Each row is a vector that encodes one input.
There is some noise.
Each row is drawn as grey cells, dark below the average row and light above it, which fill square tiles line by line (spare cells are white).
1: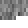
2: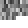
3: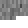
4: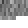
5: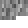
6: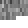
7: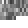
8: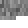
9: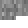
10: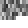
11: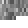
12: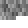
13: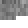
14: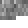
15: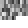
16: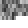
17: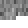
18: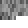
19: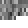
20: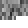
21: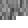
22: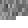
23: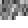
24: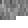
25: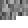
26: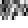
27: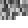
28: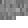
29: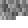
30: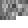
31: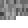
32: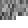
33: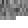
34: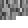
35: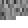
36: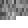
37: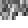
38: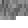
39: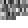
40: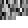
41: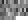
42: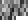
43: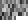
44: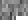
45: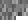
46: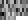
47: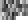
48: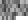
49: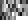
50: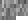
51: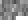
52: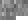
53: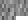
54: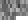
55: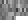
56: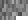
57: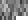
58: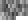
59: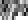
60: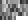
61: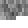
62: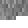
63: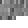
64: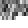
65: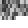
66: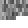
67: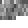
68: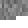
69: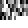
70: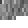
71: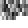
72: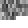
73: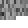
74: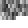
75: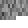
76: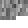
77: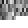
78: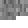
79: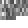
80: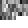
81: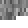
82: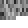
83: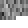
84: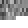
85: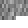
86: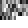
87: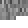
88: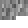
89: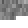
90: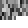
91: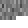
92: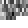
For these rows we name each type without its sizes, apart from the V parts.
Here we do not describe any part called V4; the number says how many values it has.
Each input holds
a value of V4, together with a list of points on a line.
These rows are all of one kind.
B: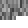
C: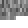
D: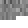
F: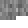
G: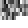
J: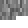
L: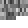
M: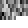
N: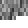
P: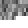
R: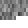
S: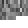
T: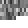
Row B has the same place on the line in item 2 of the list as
C, G, M and R.
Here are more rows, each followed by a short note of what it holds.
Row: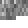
a value of V4, together with the empty list
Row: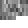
a value of V4, together with the empty list
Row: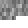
a value of V4, together with the empty list
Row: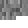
a value of V4, together with a list of one item
